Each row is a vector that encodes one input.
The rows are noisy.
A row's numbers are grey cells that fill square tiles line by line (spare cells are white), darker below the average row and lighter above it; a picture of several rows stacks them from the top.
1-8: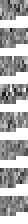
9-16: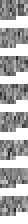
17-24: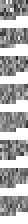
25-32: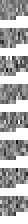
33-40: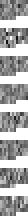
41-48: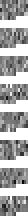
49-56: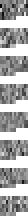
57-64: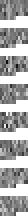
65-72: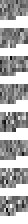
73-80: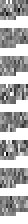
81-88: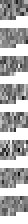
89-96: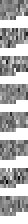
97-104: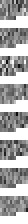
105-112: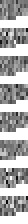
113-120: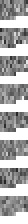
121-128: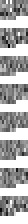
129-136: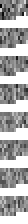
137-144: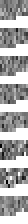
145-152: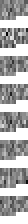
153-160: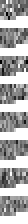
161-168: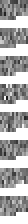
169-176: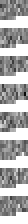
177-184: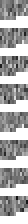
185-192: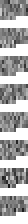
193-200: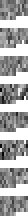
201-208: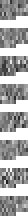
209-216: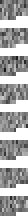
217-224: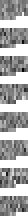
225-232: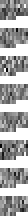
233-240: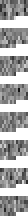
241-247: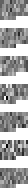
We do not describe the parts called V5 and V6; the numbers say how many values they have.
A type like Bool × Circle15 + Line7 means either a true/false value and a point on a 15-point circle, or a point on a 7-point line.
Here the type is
List3(Line8) + V5 × V6.
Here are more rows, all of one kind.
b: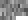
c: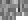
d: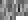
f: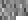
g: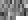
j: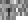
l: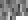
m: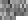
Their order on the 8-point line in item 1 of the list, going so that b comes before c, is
m, f, b, g, l, c, d, j.
